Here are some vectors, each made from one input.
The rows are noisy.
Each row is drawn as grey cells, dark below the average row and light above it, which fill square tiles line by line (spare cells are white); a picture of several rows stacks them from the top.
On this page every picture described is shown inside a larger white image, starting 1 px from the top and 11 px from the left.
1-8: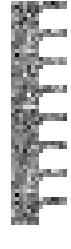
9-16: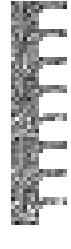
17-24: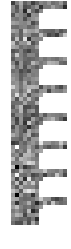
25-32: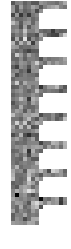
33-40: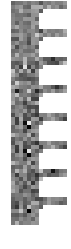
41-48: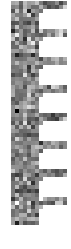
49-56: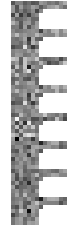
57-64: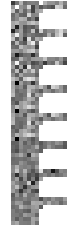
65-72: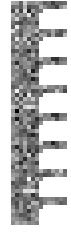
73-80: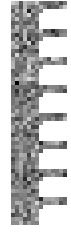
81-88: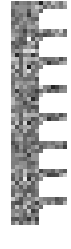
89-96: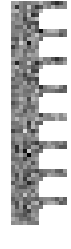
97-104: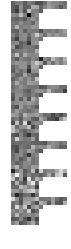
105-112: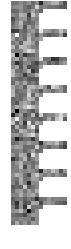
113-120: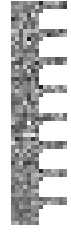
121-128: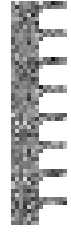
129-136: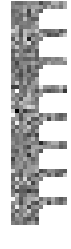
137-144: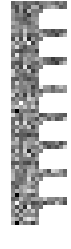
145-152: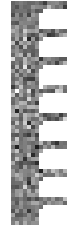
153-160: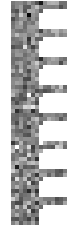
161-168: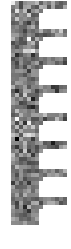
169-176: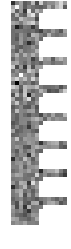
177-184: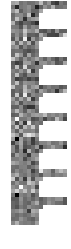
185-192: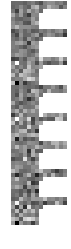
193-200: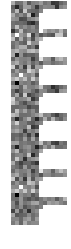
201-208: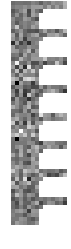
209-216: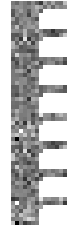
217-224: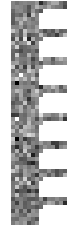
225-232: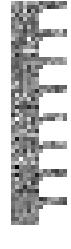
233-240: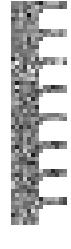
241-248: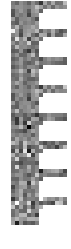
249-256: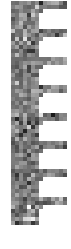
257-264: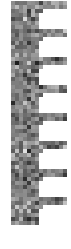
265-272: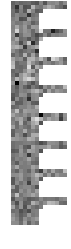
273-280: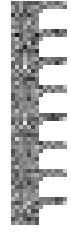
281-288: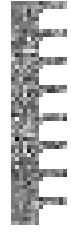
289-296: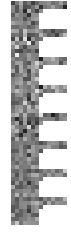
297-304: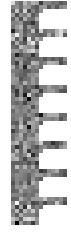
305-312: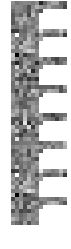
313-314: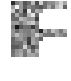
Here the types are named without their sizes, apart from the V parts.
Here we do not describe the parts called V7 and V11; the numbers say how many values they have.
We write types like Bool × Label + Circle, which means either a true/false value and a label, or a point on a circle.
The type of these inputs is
(Bool × Bool × Bool + V11) × Line + V7.
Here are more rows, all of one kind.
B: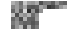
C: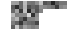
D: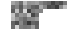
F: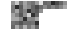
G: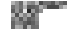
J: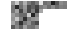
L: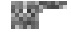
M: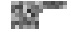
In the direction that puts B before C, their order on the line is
B, G, L, D, M, C, F, J.
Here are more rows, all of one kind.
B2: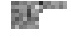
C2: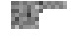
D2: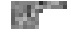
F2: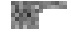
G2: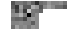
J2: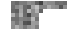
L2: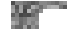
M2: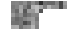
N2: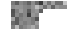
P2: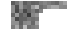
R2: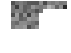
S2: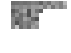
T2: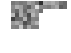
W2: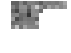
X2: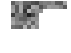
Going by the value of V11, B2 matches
C2, F2, P2 and W2.
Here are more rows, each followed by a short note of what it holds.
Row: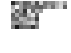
a value of V7
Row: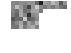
a point on a line and a value of V11
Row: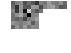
a point on a line and a value of V11
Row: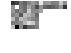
a value of V7
